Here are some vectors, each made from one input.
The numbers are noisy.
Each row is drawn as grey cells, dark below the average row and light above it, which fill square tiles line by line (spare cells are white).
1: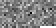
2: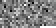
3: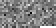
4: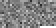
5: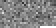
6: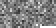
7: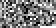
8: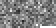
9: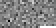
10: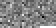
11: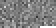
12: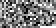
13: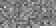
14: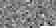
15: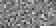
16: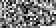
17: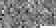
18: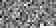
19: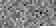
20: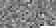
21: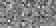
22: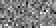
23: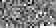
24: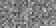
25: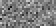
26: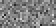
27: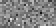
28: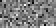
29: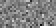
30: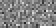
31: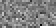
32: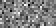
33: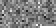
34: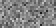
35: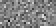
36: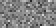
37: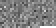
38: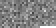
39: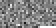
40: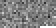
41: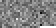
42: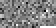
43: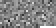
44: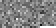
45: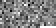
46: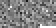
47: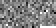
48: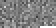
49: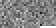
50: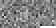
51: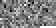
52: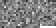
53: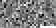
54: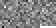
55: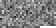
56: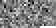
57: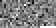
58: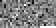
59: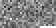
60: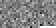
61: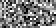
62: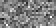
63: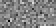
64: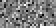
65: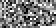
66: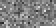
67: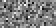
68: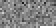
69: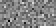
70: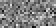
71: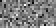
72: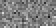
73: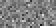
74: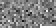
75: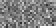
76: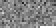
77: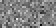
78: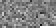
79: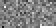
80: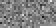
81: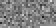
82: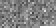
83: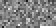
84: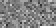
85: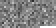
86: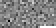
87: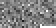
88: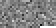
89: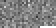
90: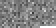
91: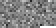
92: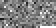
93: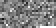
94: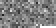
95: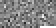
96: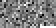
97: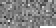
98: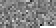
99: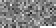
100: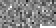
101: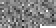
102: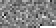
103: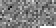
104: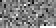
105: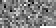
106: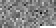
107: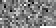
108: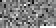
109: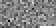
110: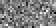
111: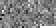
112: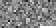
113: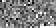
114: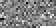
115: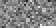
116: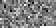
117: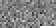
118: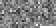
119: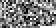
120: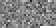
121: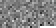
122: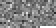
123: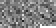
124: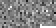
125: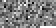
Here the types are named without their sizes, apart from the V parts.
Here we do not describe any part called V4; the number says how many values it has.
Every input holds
a list of items, each a true/false value and a value of V4.
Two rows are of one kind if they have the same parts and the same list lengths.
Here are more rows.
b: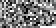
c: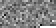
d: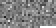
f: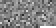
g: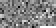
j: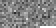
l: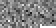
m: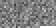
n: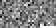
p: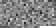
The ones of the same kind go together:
b
c, f, j, m, p
d, g, l
n

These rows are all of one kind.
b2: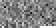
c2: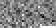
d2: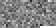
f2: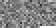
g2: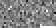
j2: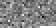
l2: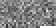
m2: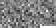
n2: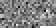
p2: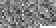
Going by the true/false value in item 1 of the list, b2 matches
d2, f2, l2 and n2.
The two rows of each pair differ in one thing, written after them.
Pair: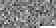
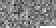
the true/false value in item 1 of the list
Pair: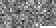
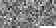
the true/false value in item 1 of the list
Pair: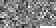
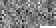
the value of V4 in item 1 of the list
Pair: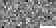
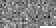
the value of V4 in item 1 of the list
